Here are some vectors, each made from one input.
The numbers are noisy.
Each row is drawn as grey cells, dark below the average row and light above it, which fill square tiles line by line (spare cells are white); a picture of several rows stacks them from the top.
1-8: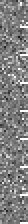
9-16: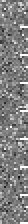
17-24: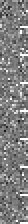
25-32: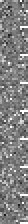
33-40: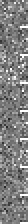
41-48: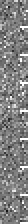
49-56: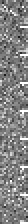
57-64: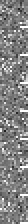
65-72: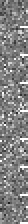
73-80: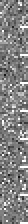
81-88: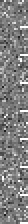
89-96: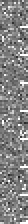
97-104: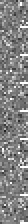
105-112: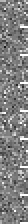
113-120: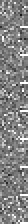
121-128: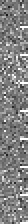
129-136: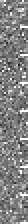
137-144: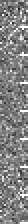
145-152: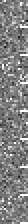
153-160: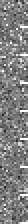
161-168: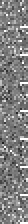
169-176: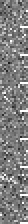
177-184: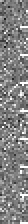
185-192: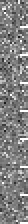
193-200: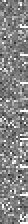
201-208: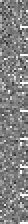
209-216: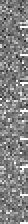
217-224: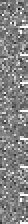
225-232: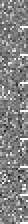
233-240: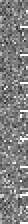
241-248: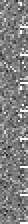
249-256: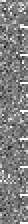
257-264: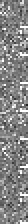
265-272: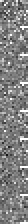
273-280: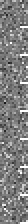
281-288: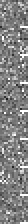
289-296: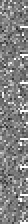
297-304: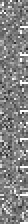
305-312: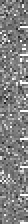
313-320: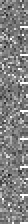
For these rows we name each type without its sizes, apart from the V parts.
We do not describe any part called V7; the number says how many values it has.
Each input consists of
either a point on a circle and a label, or a point on a line, or three true/false values, or a value of V7.
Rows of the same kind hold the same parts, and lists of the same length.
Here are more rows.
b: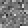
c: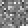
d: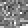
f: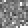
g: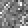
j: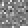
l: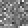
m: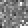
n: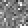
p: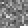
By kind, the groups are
b
c, f, g, l, m, n, p
d
j

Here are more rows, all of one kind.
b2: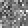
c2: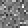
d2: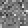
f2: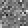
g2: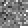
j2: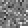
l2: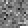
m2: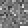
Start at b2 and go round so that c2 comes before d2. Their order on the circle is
b2, l2, c2, j2, m2, g2, d2, f2.
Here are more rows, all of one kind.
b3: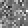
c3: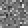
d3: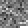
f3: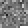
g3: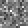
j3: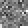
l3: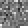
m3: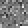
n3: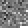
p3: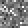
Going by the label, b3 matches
c3, f3, j3 and m3.
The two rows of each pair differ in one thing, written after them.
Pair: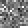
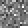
the label
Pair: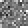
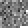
the label
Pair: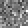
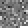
the place on the circle
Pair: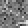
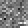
the place on the circle
